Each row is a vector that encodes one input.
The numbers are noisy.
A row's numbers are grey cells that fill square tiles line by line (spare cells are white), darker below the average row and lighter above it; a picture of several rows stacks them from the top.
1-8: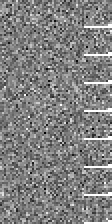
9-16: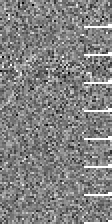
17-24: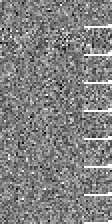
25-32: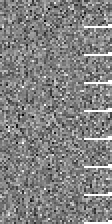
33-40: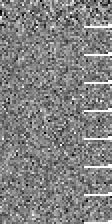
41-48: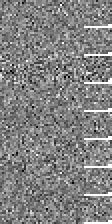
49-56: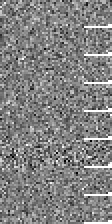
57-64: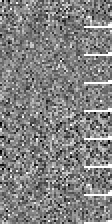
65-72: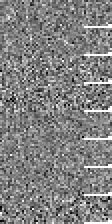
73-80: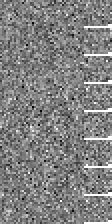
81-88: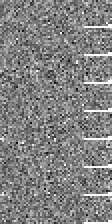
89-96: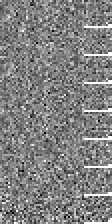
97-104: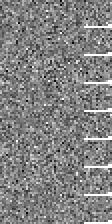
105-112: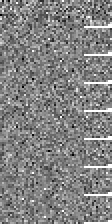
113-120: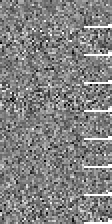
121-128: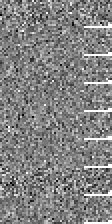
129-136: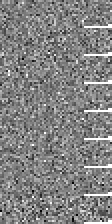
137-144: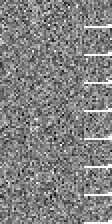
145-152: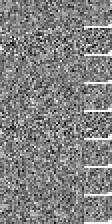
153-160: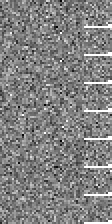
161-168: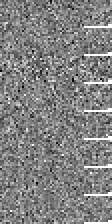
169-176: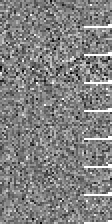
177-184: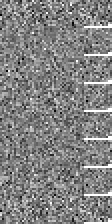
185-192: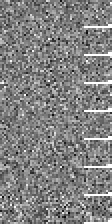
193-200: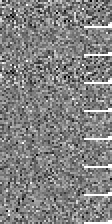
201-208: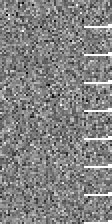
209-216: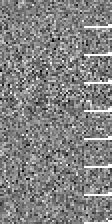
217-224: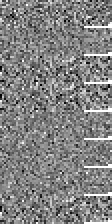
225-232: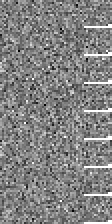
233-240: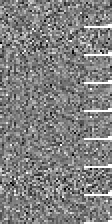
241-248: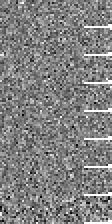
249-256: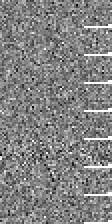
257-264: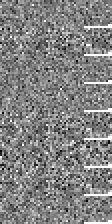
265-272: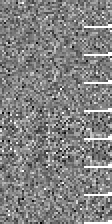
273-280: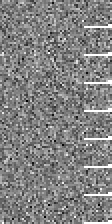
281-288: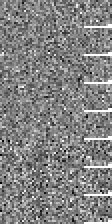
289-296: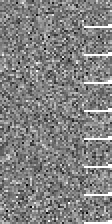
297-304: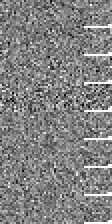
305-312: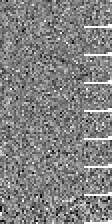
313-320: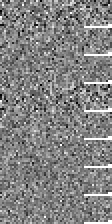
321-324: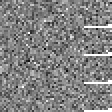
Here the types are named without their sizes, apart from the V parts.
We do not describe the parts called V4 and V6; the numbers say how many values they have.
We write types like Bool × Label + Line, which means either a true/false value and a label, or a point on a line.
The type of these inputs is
(Bool × Circle + V6) × Line + V4.
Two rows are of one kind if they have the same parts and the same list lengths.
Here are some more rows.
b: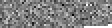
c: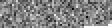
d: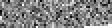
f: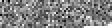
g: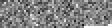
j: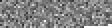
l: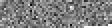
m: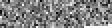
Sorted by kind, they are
b, j
c, g, l
d, f, m

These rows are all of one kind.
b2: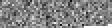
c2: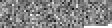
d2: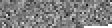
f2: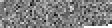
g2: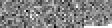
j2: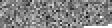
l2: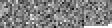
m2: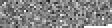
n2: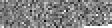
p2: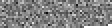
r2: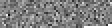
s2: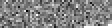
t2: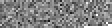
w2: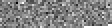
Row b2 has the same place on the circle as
n2, s2 and w2.
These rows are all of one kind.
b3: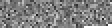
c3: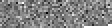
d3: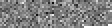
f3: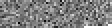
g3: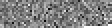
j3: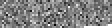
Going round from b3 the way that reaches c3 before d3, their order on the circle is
b3, j3, g3, c3, f3, d3.
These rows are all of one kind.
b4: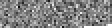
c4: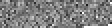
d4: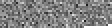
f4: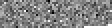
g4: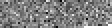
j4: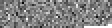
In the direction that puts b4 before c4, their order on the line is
b4, j4, g4, c4, d4, f4.
